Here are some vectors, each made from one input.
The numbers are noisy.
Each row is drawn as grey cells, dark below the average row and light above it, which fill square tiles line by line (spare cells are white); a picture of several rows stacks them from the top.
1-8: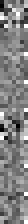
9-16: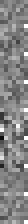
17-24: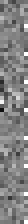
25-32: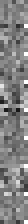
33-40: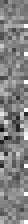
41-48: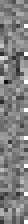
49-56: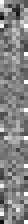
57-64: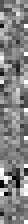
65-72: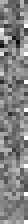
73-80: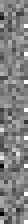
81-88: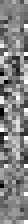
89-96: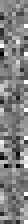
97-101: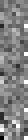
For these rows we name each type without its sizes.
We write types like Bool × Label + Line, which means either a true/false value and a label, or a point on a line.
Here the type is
Bool × Bool × Bool + Line.
